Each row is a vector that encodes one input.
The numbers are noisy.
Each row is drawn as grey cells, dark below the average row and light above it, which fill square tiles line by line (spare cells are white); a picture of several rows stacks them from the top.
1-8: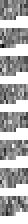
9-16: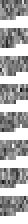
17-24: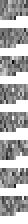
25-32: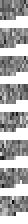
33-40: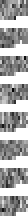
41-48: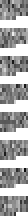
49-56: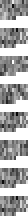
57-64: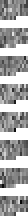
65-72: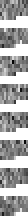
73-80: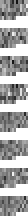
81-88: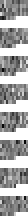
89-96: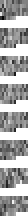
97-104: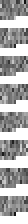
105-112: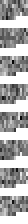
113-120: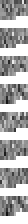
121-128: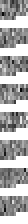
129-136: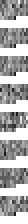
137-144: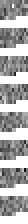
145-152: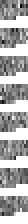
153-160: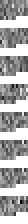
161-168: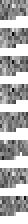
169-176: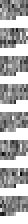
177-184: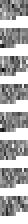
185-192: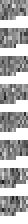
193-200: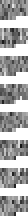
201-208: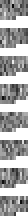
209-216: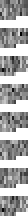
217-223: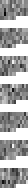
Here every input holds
either a node of a 7-node tree, or a node of a 12-node tree, or three true/false values.
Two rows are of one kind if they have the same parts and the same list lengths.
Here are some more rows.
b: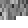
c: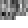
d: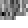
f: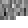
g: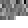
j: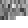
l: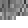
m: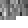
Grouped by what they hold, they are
b, m
c, d
f, g, j, l

